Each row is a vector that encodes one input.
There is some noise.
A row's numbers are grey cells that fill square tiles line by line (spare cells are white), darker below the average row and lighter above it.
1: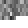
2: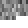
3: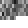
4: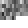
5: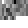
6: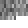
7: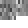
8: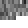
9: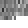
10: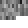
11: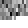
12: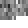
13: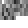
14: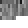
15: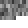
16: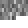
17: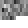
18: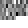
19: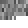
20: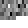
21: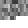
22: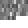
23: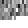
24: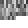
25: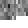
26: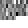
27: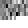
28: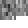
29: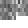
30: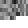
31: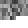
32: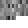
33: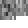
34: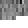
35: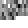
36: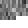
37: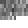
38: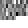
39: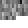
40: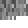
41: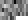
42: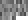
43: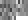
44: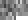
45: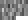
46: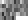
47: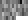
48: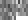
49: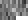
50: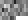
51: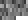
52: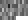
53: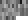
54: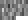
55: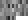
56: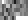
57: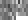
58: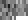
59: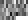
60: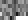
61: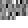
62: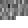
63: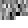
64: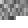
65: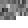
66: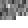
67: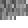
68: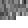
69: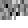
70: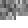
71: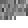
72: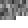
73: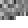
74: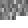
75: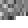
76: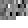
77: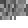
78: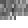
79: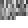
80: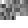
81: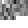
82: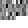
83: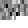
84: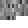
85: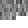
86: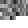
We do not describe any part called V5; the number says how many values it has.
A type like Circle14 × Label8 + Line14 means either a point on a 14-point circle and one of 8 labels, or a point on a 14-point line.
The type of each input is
(Bool × Bool × Bool × Bool + Line4) × V5.
